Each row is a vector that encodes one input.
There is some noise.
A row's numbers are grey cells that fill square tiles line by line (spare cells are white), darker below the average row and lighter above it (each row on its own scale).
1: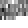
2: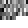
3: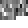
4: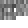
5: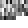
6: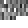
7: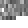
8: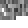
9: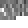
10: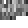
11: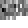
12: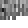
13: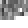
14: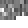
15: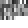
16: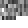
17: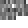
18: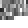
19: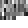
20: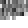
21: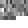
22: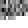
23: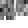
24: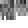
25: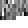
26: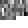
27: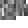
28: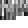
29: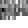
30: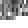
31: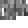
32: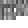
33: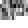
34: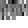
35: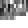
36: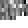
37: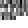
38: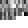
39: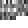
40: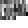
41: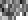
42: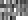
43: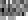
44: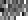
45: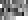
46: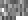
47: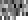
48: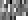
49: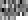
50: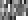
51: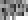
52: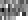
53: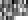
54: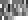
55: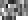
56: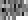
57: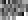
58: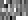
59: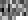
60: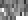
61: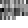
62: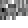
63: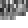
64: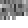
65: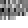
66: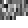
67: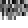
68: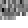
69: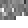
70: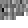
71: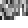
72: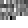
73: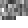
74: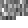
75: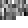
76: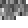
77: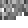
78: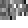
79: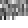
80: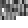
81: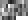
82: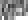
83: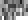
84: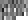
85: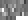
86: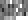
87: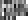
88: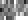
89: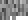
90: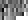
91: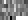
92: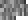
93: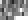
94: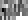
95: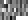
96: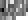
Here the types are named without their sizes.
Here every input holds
a list of points on a line.
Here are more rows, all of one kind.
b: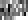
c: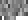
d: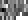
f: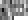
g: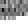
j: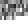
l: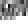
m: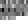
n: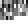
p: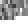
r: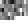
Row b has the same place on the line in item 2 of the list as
l, n, p and r.
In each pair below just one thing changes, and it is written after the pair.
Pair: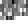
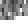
the place on the line in item 2 of the list
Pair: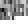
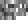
the place on the line in item 1 of the list
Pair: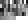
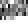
the place on the line in item 1 of the list
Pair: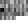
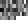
the place on the line in item 2 of the list
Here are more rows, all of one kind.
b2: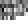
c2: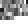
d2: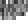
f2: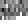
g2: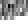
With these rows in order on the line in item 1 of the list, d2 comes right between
f2 and g2.
